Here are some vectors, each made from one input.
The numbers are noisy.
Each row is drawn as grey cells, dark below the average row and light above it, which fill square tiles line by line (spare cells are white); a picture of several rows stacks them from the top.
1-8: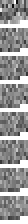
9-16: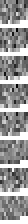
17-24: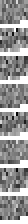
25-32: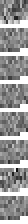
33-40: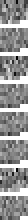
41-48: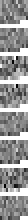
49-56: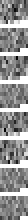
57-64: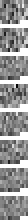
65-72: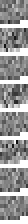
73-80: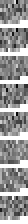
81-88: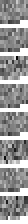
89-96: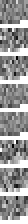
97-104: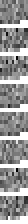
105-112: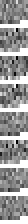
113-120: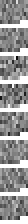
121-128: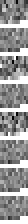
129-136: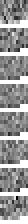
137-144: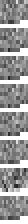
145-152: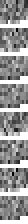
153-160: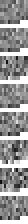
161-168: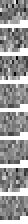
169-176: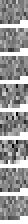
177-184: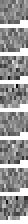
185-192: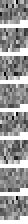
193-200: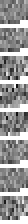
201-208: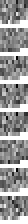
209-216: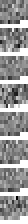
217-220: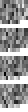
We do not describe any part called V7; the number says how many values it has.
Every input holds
either one of 5 labels, a true/false value and a value of V7, or a list of up to two points on a 10-point line.
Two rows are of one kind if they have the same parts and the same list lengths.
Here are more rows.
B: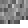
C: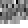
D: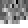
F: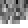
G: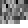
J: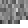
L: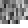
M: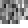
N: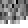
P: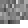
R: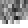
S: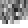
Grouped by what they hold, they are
B, P
C, D, F, G, N, R, S
J
L, M

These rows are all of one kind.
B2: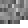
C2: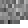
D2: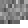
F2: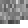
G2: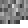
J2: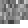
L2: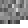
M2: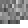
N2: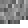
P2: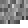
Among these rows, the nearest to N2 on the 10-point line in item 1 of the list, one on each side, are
G2 and P2.
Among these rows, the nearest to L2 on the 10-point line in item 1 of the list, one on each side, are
B2 and D2.
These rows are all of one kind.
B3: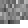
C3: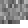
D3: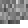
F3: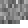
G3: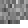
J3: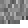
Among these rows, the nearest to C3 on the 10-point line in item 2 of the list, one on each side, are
D3 and F3.
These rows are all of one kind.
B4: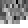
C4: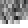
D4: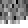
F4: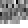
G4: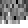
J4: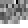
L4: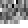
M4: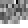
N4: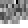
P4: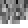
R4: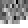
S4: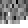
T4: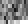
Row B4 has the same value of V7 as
C4 and N4.
